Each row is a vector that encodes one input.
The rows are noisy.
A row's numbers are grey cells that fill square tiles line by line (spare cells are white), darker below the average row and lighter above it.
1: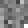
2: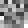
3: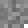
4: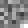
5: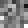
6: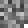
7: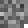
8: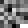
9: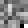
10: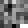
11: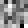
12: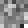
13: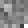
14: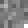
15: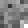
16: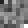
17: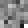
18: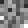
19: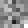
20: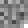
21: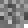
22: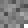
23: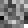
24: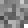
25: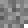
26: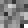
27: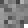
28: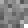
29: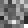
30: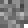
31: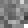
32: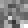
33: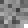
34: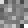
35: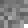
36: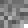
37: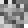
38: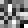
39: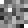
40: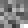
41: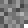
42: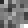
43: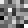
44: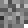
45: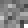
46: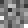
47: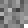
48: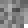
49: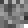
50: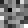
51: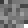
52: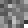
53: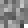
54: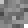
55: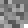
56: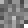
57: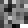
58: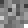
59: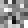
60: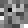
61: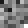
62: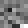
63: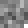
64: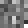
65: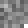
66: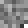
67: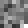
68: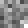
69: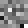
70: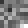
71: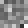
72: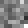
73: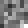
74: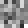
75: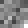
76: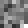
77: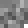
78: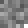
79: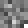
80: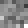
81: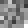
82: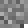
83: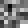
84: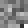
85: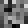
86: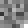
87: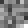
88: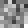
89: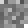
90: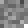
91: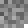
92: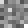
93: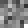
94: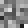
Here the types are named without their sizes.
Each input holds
a point on a line.
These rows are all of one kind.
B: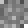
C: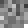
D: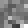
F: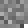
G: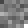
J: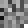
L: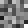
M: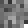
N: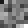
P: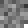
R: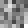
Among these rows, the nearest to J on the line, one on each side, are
M and R.
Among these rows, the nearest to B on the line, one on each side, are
L and M.
